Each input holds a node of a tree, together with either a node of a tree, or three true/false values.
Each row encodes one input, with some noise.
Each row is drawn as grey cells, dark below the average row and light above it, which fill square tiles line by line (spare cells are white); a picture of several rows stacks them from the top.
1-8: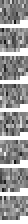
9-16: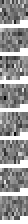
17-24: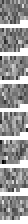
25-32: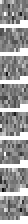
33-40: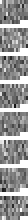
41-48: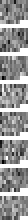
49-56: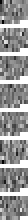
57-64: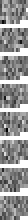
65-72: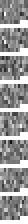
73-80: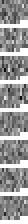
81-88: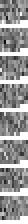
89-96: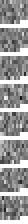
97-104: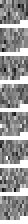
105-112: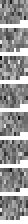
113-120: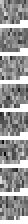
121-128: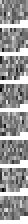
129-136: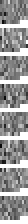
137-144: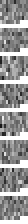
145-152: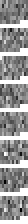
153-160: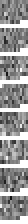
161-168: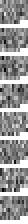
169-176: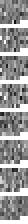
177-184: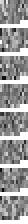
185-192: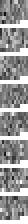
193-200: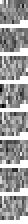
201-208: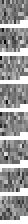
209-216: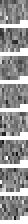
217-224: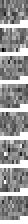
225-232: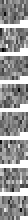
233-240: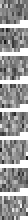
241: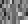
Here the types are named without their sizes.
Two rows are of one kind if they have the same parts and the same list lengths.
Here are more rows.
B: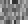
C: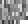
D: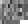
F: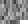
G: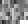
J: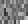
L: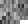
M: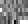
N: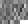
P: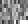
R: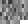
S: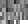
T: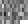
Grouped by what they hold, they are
B, C, F, G, J, P, S, T
D, L, M, N, R

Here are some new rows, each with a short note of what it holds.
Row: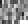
a node of a tree and three true/false values
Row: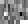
a node of each of two trees
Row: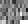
a node of a tree and three true/false values
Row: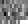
a node of a tree and three true/false values
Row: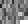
a node of a tree and three true/false values
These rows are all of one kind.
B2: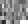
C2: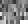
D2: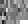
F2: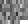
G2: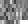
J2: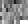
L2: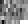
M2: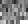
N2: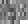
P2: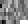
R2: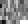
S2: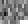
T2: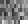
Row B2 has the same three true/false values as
D2, P2 and R2.
